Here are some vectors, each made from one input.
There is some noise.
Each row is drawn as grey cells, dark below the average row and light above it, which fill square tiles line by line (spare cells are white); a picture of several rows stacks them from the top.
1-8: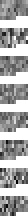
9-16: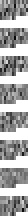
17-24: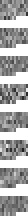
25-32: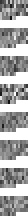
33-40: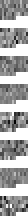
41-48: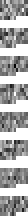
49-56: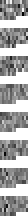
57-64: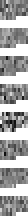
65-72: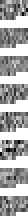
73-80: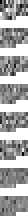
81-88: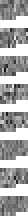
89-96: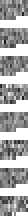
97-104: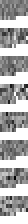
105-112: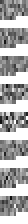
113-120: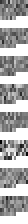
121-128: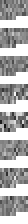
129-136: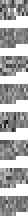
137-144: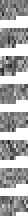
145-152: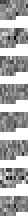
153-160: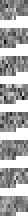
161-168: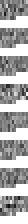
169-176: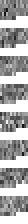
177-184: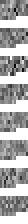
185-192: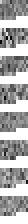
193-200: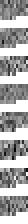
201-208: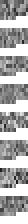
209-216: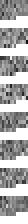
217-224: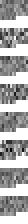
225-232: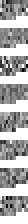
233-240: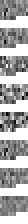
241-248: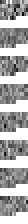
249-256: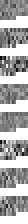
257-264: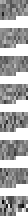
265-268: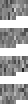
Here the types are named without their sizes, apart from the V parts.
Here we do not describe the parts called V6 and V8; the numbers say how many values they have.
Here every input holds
either a point on a circle and a value of V8, or a point on a line, or a value of V6.
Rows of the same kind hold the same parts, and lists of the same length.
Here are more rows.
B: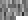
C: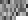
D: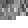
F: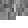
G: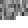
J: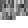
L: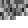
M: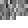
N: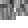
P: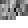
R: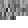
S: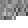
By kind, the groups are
B, G, R
C, P, S
D, F, J, L, M, N

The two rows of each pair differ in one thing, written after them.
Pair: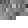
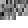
the value of V8
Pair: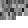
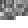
the place on the circle
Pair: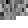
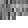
the value of V8
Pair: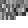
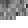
the place on the circle
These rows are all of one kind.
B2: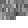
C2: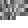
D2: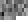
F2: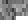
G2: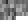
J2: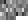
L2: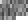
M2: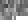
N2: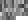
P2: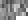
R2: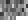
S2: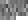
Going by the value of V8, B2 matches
J2 and P2.
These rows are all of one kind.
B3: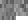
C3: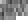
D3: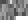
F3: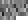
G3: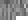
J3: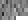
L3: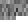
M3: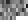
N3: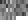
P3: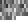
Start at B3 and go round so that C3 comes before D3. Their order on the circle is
B3, C3, L3, F3, N3, J3, M3, P3, G3, D3.
